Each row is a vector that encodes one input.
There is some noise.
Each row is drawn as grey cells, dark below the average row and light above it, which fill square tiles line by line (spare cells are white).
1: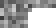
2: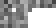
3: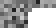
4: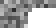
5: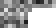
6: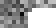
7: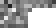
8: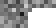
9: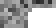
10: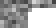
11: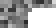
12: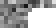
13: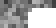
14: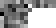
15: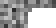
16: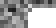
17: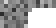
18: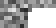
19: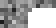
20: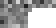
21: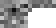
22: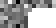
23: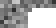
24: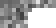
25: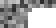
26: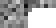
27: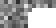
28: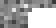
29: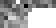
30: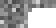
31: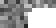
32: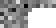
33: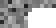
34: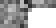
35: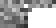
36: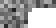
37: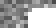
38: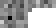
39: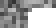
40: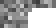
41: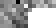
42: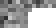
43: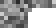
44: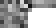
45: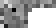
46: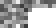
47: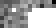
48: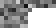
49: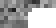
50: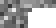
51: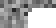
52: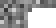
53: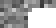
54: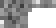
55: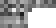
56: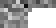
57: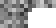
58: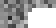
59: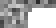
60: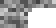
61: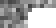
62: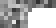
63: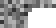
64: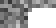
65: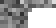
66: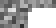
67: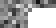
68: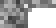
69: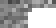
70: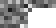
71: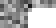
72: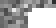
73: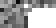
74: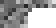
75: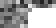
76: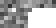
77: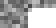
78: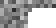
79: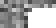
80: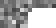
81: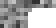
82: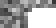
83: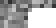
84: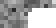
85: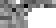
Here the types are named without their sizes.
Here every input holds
a node of a tree, together with either a point on a circle, or a node of a tree.
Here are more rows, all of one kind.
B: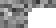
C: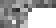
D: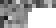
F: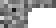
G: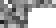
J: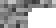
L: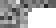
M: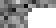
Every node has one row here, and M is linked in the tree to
C, D and F.
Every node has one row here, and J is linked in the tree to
C.
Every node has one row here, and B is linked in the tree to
F.
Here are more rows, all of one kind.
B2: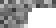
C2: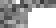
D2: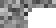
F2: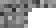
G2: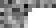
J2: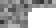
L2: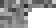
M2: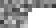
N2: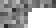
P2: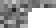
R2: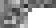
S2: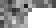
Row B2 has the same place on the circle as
C2, N2, P2 and R2.
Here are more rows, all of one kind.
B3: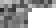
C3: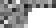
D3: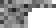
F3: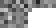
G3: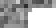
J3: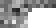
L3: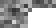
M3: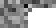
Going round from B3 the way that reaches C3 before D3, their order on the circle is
B3, C3, J3, L3, D3, F3, G3, M3.
